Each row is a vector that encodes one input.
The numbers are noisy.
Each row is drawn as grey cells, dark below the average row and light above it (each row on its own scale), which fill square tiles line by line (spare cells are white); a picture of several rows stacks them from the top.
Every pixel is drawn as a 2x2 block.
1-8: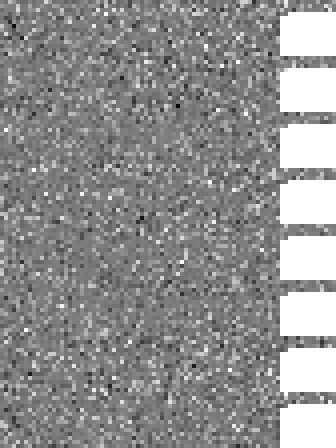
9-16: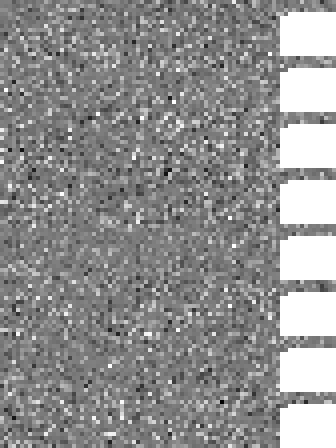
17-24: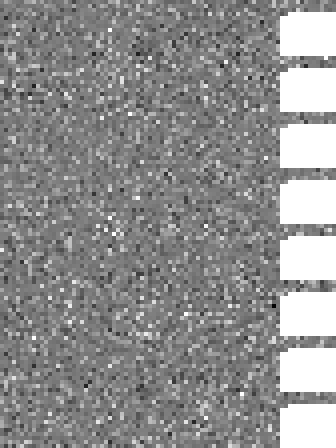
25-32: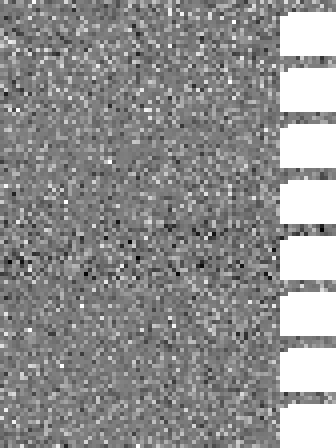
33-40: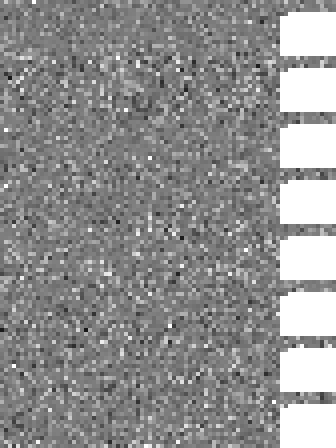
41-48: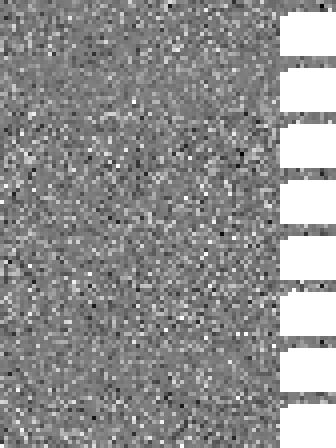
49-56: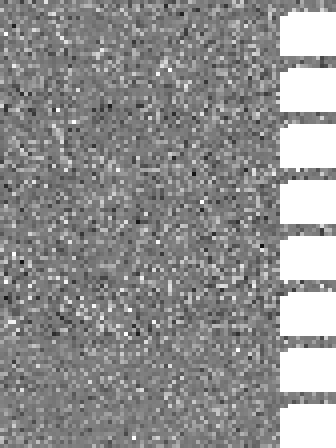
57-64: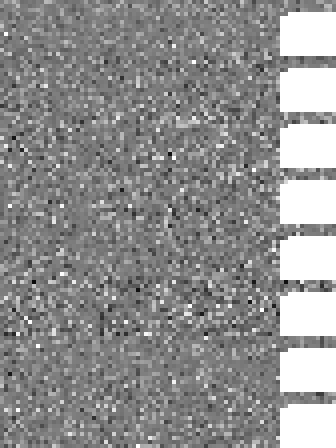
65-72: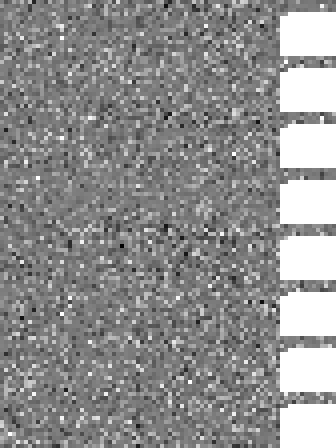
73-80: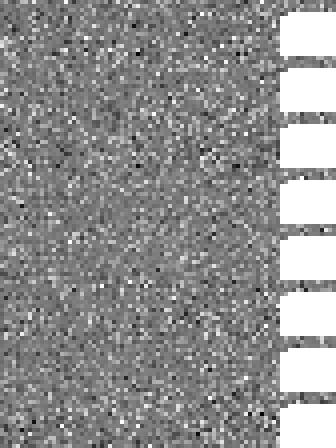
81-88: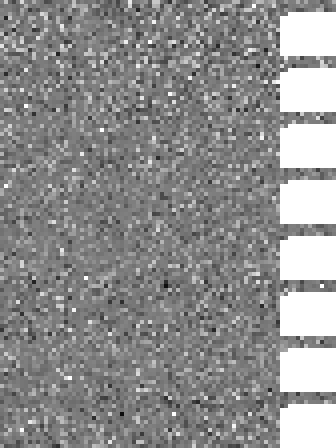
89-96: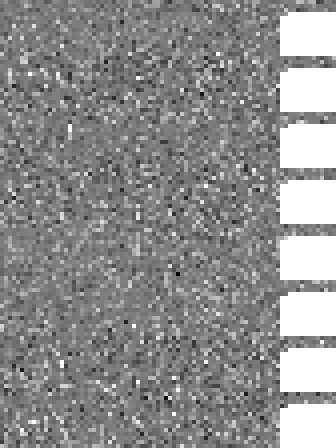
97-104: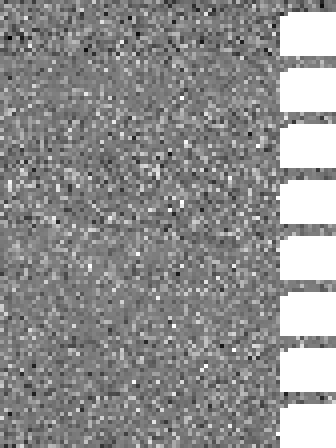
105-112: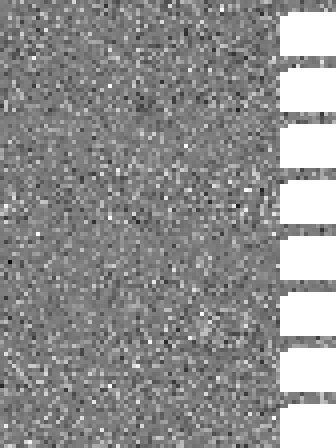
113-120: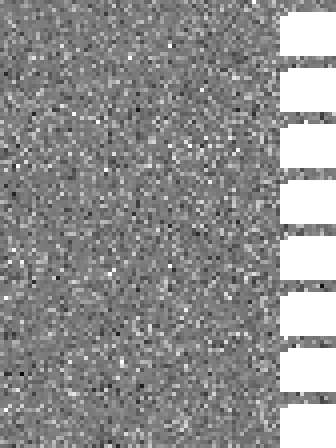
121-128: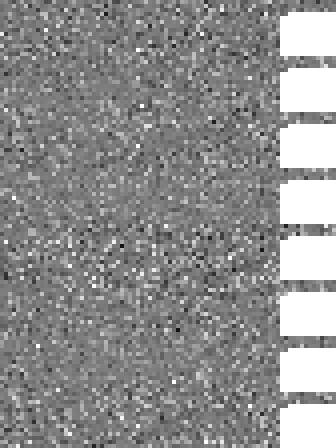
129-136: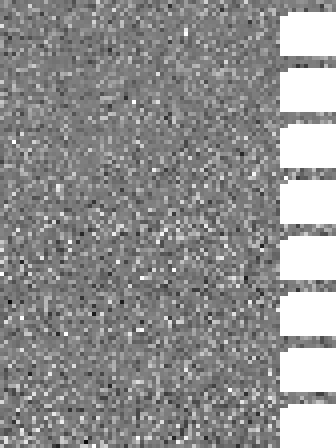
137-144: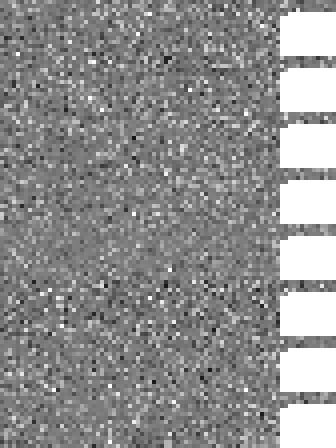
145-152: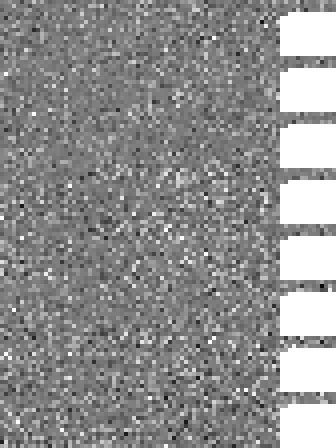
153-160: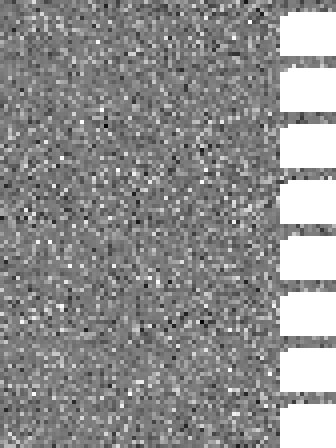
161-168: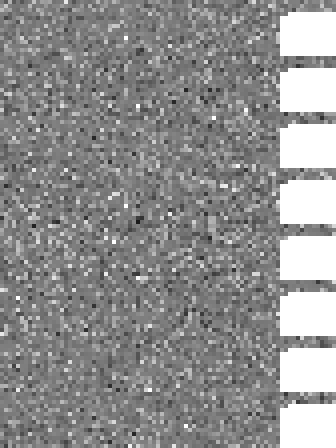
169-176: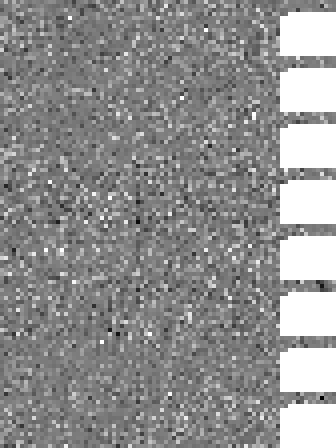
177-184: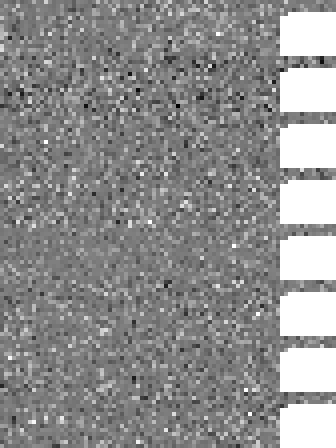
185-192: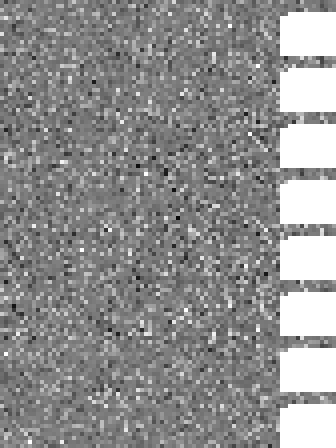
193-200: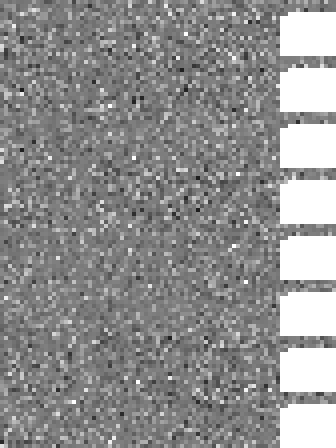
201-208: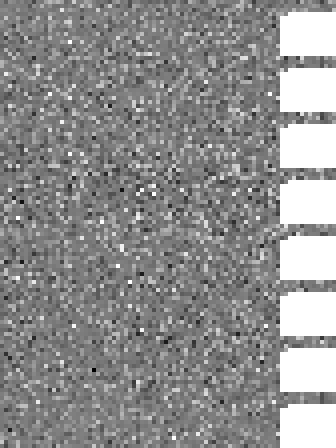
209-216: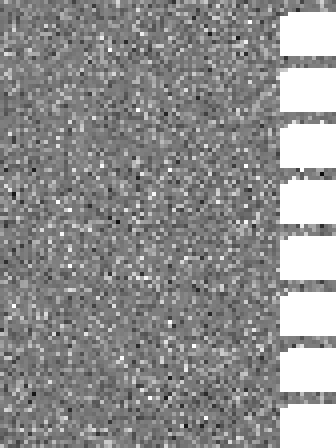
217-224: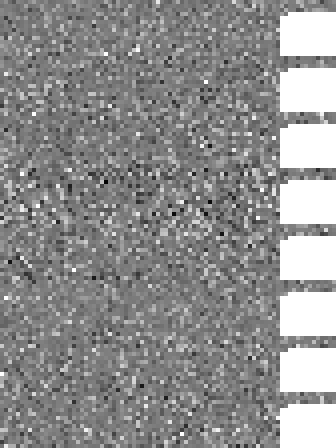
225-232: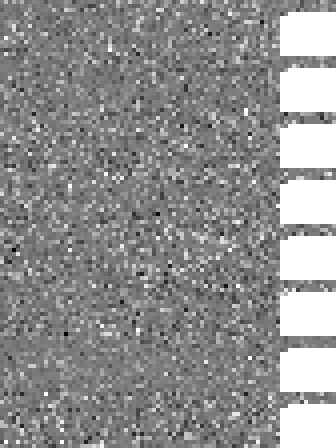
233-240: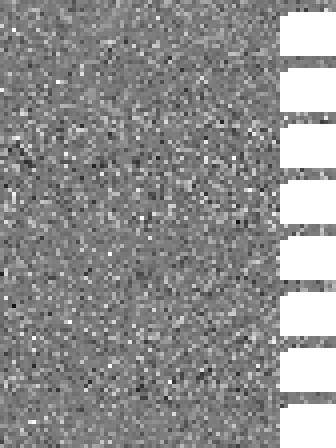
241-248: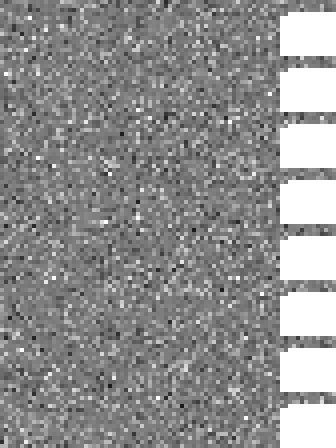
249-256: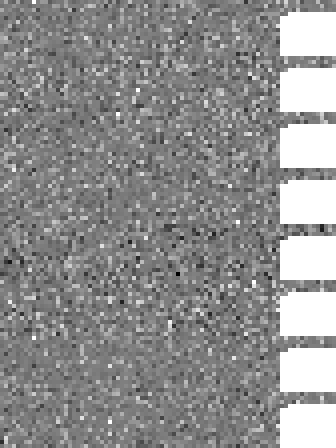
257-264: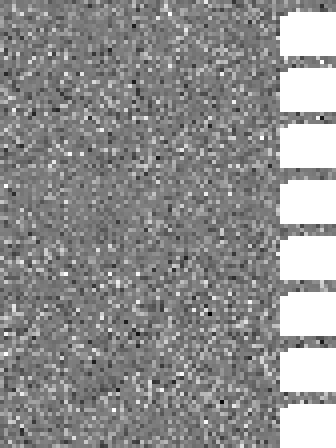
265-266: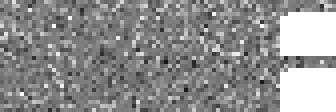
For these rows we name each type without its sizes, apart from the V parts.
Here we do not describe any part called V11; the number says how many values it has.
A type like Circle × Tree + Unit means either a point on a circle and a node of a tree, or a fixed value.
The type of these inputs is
(Circle + Tree) × (Tree + V11) + Unit.
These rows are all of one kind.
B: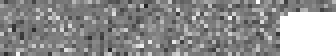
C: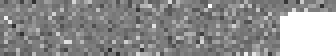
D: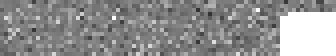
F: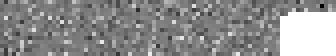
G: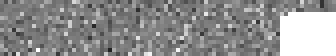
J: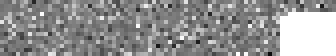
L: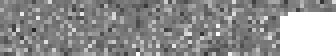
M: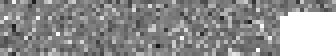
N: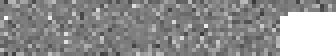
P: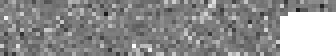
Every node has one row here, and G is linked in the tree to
D.
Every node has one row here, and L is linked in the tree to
D and M.
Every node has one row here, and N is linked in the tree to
F and P.
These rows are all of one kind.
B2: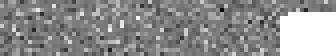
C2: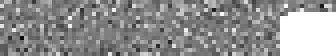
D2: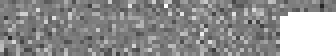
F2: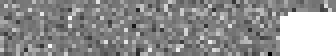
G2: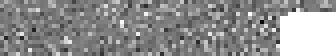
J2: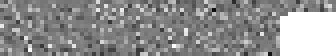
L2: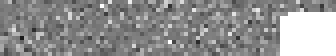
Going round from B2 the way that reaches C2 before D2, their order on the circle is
B2, J2, F2, C2, G2, L2, D2.
